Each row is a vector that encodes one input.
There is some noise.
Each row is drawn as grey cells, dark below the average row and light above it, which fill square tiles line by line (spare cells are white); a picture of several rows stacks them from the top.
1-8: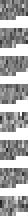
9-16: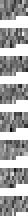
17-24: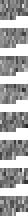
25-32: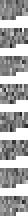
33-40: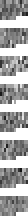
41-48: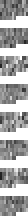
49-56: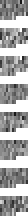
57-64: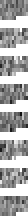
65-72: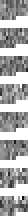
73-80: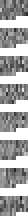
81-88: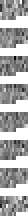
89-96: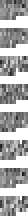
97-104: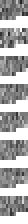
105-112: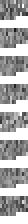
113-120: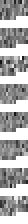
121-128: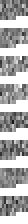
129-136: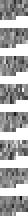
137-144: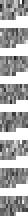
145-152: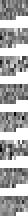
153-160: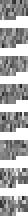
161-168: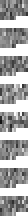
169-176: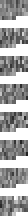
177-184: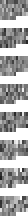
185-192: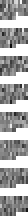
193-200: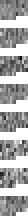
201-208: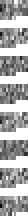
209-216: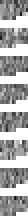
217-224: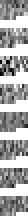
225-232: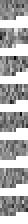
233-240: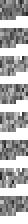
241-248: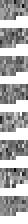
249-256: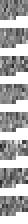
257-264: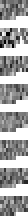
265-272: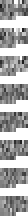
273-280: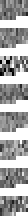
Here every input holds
a list of up to two items, each either a point on a 7-point line and a true/false value, or a point on an 8-point line.
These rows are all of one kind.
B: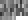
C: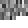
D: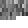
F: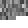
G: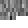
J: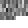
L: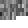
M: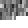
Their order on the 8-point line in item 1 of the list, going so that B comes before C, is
M, L, B, D, F, G, J, C.
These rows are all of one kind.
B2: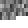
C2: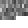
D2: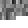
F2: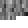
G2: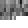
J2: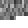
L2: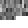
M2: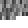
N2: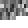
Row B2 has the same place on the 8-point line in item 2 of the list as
L2 and M2.
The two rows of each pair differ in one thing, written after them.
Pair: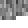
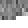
the place on the 7-point line in item 1 of the list
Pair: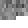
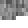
the true/false value in item 2 of the list
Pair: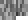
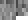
the true/false value in item 1 of the list
